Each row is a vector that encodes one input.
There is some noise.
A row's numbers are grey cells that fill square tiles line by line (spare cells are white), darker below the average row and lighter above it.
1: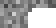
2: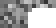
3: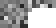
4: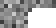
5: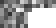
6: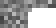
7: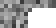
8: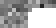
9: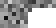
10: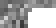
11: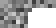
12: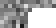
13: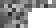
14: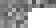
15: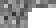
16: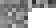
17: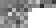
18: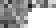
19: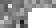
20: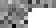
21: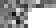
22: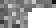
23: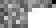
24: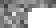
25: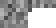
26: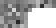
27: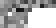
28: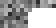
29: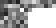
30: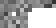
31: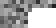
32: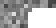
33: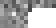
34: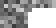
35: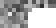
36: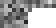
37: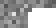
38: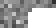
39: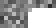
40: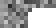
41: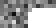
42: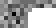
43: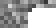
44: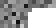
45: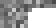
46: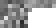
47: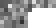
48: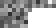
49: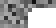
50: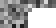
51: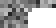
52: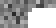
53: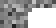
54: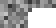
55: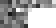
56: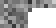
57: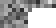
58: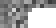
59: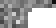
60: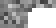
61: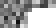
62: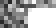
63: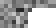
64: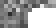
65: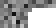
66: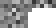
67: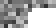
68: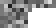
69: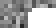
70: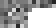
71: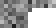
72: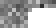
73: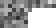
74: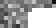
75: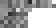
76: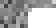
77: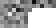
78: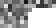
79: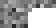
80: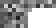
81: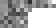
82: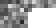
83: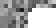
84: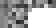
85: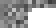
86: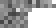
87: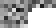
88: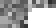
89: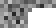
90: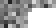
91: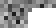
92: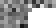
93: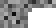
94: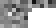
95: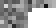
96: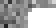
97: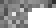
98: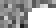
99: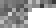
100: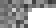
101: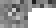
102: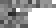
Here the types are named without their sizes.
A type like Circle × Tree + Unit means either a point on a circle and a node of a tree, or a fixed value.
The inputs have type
Bool × (Label + Line).
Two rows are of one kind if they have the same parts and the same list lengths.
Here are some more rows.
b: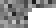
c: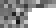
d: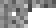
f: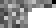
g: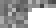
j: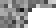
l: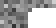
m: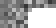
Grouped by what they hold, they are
b, c, g, m
d, f, j, l

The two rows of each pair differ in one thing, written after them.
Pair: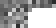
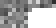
the place on the line
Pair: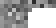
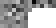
the place on the line
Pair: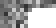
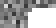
the true/false value
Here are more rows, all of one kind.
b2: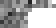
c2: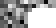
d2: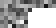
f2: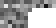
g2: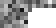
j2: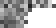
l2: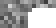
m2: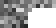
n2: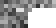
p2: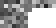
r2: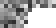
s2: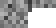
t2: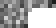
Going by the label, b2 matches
j2 and r2.
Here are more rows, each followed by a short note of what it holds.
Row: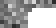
a label and a true/false value
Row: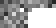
a label and a true/false value
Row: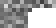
a label and a true/false value
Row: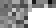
a point on a line and a true/false value
